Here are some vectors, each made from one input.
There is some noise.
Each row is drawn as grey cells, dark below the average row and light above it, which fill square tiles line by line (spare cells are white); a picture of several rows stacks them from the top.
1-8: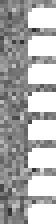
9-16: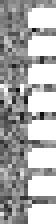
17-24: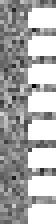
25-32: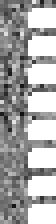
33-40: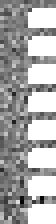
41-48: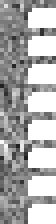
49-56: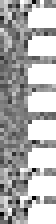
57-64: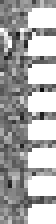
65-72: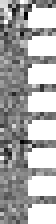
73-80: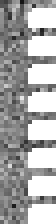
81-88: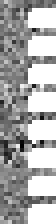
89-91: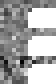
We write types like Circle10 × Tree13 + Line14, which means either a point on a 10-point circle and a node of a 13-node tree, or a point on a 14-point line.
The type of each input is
Bool × (Label5 + Line6).
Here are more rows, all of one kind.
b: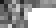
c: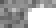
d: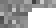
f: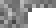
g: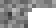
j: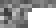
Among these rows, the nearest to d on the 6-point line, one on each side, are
b and c.
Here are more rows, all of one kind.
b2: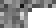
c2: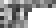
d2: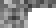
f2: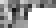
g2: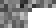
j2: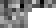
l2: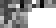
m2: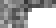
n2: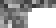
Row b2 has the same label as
c2 and g2.
